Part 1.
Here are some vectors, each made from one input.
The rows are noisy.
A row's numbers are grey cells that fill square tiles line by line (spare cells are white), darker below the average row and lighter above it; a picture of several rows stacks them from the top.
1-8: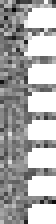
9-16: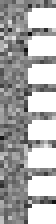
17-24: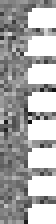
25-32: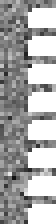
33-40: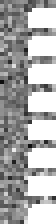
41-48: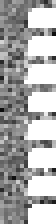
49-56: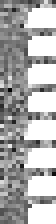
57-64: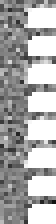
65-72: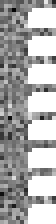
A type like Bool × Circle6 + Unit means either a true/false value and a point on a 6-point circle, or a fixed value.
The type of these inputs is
Bool × Tree10.
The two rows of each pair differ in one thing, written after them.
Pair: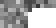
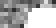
the true/false value
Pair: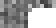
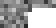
the node of the tree
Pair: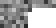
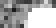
the true/false value
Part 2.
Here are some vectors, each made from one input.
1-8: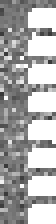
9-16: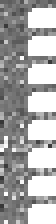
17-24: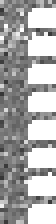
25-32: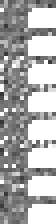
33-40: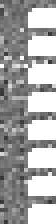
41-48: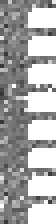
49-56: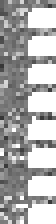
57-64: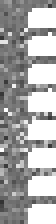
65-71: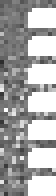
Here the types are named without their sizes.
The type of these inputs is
Bool × Circle.
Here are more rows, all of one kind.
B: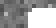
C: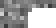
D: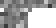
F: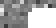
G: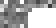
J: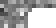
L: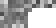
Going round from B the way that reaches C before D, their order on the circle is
B, L, C, D, F, J, G.
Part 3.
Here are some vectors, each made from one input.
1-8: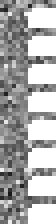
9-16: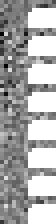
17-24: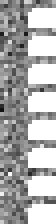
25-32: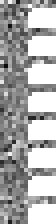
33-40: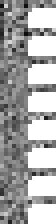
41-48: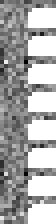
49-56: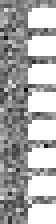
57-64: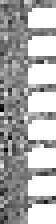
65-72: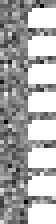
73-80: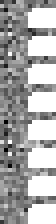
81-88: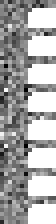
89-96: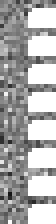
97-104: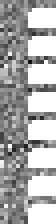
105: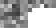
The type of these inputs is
Bool × (Tree7 + Unit).
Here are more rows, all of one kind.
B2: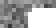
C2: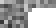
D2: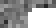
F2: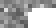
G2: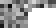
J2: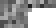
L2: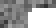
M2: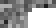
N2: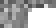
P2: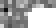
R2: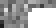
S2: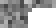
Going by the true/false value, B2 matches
C2, F2, P2 and S2.
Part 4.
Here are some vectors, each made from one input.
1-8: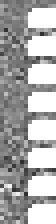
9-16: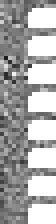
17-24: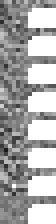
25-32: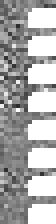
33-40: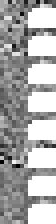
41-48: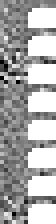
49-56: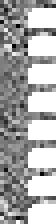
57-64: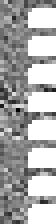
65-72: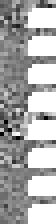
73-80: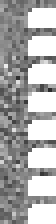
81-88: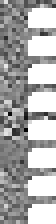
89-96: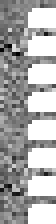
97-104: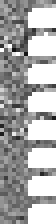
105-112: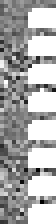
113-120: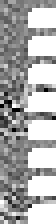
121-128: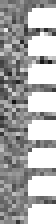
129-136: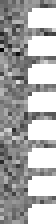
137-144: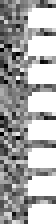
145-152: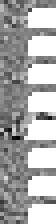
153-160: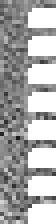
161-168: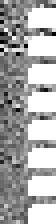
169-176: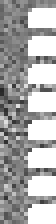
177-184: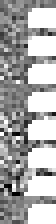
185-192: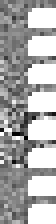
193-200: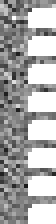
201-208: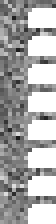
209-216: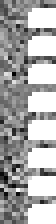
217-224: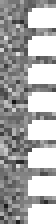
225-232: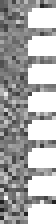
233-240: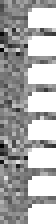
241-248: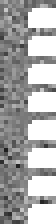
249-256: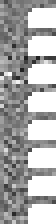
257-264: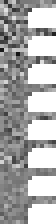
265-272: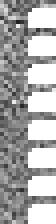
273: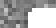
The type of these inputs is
Bool × Circle9 + Unit.
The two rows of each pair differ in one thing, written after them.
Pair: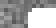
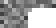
the true/false value
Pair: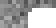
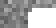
the true/false value
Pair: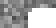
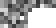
the place on the 9-point circle
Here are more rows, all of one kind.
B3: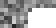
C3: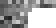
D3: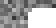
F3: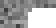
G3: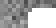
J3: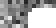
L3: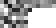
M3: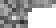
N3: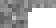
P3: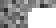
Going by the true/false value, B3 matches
C3, L3, M3 and N3.
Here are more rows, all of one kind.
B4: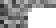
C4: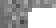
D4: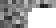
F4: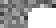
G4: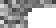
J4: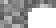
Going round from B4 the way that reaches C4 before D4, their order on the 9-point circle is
B4, C4, D4, F4, G4, J4.
